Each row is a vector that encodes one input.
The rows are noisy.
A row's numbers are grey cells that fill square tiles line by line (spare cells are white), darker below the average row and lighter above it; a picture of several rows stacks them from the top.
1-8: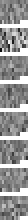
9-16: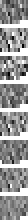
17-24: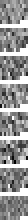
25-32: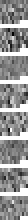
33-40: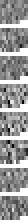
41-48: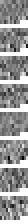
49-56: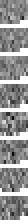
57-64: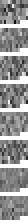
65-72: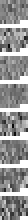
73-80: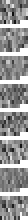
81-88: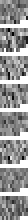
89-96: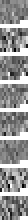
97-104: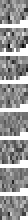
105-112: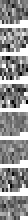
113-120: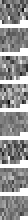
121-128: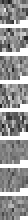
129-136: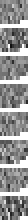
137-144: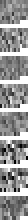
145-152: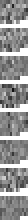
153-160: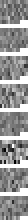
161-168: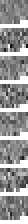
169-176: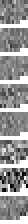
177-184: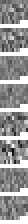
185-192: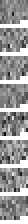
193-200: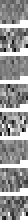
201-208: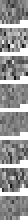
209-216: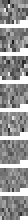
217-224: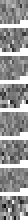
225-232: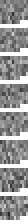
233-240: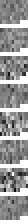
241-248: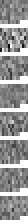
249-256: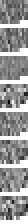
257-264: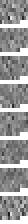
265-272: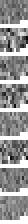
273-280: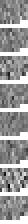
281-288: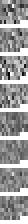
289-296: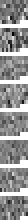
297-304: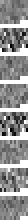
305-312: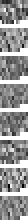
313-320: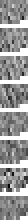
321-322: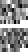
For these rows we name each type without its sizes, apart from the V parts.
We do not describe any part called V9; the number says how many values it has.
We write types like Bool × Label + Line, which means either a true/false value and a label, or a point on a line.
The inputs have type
Bool × Bool × Bool × Bool × V9 + List(Line) × List(Line).
